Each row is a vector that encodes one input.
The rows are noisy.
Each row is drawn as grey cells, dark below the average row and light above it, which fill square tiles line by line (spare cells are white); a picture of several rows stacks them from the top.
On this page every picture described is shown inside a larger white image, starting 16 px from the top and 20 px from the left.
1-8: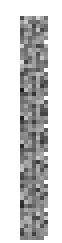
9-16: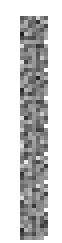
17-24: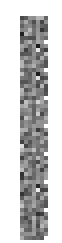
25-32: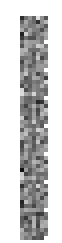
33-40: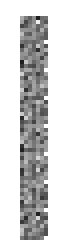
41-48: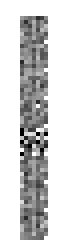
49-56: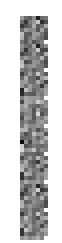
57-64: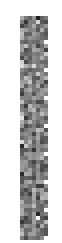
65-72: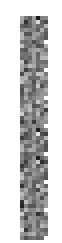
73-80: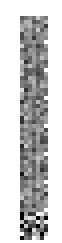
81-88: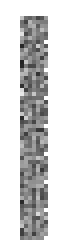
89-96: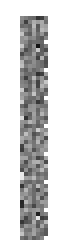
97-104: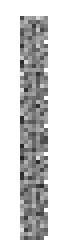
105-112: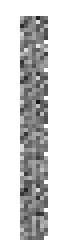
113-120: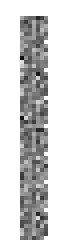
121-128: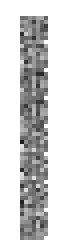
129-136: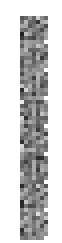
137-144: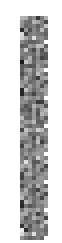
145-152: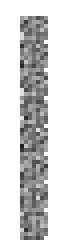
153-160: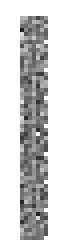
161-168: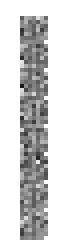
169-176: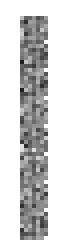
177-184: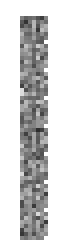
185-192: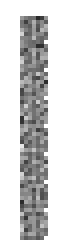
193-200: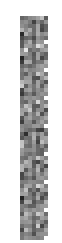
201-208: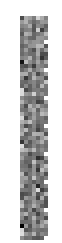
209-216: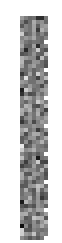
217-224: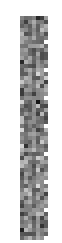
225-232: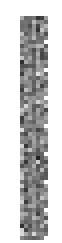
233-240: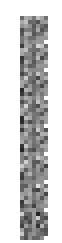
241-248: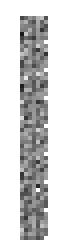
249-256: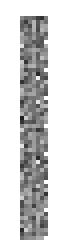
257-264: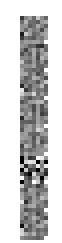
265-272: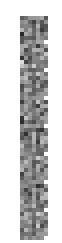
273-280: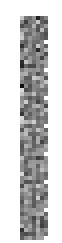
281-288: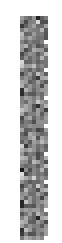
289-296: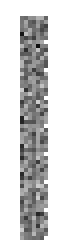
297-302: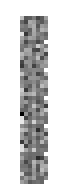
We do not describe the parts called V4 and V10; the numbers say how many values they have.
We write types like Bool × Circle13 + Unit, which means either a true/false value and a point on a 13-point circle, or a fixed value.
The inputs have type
Bool × Tree7 × V4 × V10 + Unit.
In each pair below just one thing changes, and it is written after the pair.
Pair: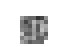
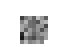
the true/false value
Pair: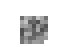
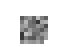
the value of V4
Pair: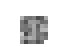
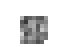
the value of V10
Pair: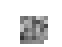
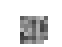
the value of V4
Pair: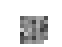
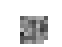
the node of the tree
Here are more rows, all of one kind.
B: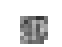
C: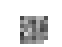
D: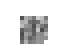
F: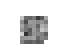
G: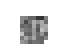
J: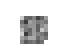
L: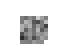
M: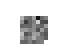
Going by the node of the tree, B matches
C and G.
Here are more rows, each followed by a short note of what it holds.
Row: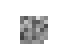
a node of a 7-node tree, a true/false value, a value of V4 and a value of V10
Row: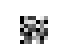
a fixed value
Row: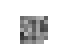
a node of a 7-node tree, a true/false value, a value of V4 and a value of V10
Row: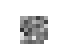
a node of a 7-node tree, a true/false value, a value of V4 and a value of V10
